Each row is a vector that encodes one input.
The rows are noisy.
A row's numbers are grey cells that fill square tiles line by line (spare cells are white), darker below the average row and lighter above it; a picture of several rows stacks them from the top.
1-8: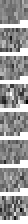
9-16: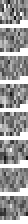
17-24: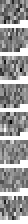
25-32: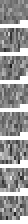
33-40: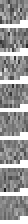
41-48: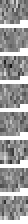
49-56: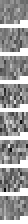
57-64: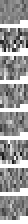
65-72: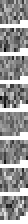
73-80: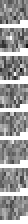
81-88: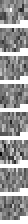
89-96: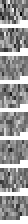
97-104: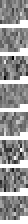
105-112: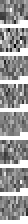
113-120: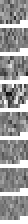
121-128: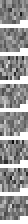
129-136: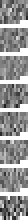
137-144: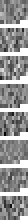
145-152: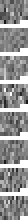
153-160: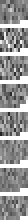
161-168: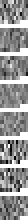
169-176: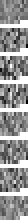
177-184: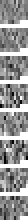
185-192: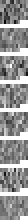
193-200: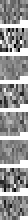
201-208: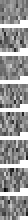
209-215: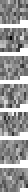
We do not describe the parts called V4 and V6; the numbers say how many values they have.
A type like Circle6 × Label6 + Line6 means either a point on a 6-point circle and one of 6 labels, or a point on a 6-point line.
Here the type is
((Bool × Bool × Bool + Unit) × Line5 + V4) × Circle5 × V6.
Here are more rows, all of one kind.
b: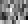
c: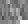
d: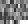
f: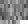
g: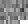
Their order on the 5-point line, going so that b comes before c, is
f, b, c, d, g.
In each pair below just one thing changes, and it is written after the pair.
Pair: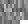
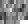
one of the three true/false values
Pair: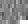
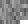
the place on the 5-point circle
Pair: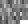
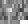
the value of V6
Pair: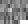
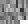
the value of V6
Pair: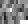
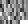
the place on the 5-point circle
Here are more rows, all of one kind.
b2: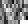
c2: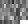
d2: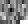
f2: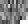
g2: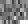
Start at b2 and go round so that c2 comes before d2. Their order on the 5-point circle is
b2, c2, g2, f2, d2.
